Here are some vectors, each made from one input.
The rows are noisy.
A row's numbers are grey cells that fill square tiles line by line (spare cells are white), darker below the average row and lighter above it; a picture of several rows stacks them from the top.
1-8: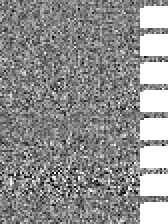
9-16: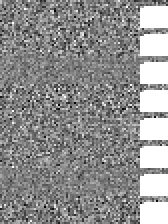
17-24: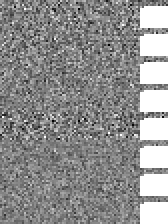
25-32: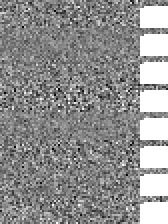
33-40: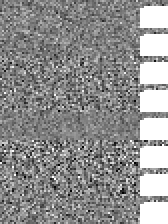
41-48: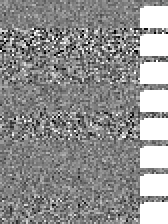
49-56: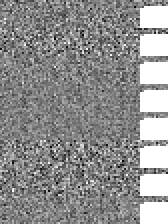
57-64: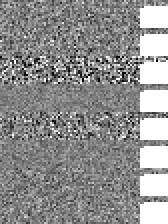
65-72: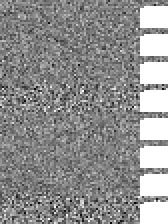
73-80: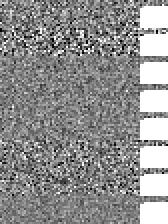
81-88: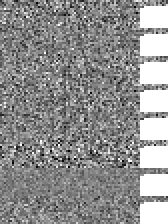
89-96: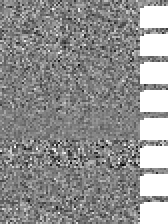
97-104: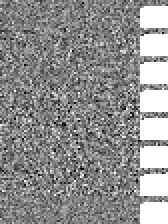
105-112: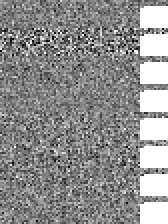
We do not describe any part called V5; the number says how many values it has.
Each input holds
either three labels (each one of 4), or a value of V5.
